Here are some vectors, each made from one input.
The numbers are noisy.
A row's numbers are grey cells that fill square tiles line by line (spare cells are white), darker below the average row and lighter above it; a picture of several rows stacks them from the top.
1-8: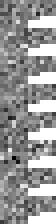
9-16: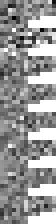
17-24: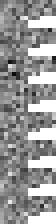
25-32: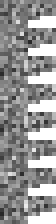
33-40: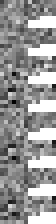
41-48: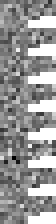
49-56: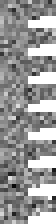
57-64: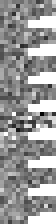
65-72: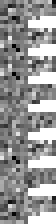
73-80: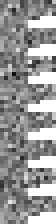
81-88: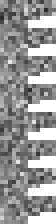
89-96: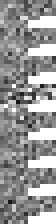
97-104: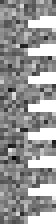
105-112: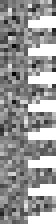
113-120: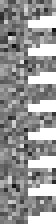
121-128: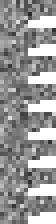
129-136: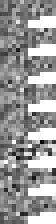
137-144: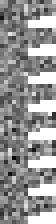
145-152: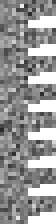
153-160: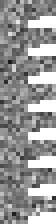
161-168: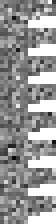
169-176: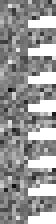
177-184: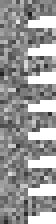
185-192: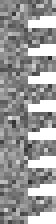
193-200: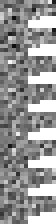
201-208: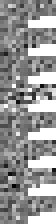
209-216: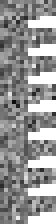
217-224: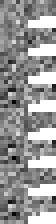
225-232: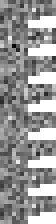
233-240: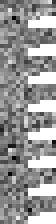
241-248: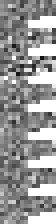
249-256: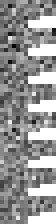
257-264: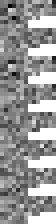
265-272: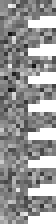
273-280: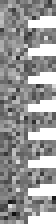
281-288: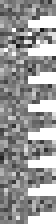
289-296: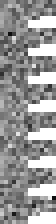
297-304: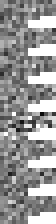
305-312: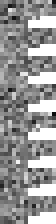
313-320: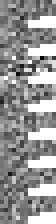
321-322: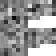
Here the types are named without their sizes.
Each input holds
a list of points on a line.
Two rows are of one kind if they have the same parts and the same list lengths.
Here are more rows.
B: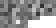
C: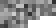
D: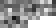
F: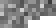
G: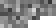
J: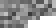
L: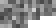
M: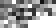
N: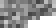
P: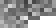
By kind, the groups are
B, G, L
C, F, J, N
D, P
M

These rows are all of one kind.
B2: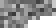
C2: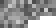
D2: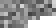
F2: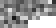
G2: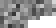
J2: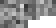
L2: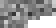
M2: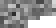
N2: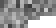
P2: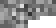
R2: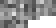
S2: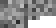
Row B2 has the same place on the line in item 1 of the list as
D2, G2, L2 and M2.
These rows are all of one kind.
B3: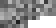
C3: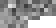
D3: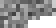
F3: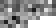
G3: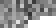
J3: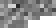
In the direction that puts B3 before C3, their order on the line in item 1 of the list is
F3, B3, G3, C3, J3, D3.
